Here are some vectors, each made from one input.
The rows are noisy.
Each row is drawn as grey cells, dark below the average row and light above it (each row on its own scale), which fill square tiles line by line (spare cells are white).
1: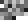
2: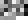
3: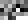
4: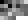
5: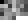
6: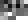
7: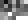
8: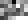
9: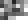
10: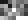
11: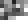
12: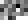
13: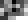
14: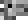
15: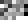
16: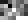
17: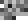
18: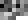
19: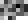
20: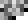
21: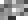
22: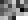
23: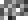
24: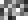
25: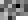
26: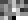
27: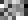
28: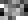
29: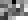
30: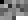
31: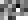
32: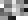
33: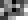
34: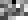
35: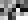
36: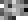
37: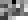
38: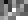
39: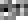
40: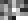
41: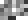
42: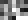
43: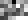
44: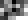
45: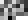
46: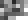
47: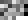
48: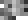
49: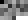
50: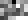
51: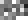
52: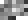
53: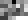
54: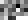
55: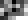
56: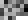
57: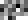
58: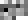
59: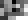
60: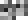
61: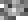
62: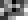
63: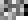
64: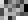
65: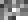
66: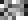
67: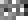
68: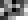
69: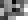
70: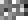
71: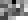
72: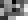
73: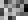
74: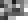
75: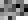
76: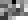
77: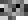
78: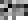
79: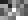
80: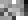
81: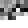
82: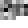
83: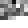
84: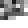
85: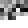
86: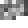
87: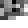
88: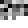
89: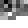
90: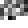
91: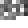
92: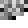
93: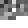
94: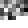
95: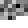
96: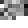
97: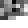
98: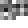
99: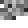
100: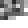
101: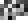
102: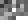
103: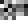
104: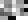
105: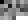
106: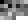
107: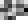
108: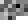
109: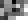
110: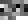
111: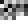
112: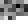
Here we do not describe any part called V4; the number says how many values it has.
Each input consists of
either a point on a 6-point circle, a true/false value and a value of V4, or a point on a 5-point line.
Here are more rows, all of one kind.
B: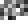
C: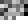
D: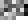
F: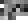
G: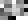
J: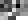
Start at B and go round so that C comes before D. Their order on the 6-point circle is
B, G, F, C, D, J.
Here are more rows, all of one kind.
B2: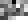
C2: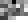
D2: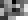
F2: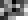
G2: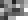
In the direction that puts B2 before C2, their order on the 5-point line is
B2, C2, G2, D2, F2.
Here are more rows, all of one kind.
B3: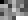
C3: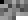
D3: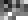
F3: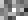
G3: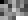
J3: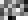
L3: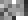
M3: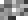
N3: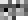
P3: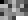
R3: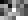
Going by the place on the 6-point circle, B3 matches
C3, G3 and P3.
